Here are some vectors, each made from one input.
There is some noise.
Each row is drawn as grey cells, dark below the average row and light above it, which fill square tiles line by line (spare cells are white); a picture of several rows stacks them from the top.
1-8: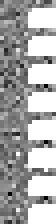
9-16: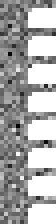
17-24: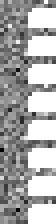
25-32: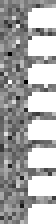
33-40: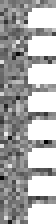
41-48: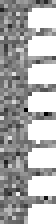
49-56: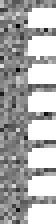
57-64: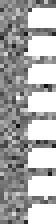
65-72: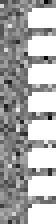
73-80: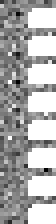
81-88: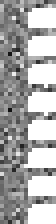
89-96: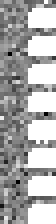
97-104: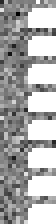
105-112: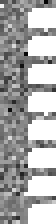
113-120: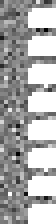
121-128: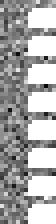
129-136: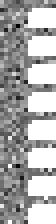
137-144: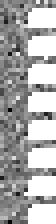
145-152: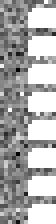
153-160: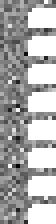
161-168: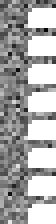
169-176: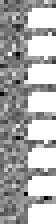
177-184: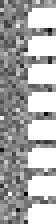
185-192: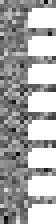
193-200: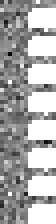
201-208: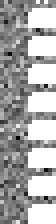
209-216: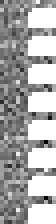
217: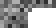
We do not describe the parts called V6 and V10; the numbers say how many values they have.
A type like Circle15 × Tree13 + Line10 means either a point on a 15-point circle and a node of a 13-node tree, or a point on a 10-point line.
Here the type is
(Bool × Bool × Bool + Unit) × (Line7 + V6) × V10.
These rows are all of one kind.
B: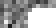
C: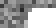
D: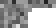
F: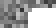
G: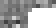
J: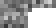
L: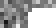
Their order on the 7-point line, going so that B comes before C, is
B, C, D, G, F, J, L.
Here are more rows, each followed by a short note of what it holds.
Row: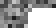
three true/false values, a value of V6 and a value of V10
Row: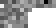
a value of V6 and a value of V10
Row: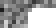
a point on a 7-point line, three true/false values and a value of V10
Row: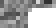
a point on a 7-point line and a value of V10
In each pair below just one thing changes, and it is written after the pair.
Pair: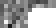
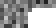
the place on the 7-point line
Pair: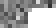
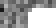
the value of V10
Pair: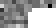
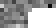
the place on the 7-point line
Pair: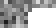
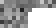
the value of V10
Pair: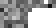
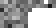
the place on the 7-point line
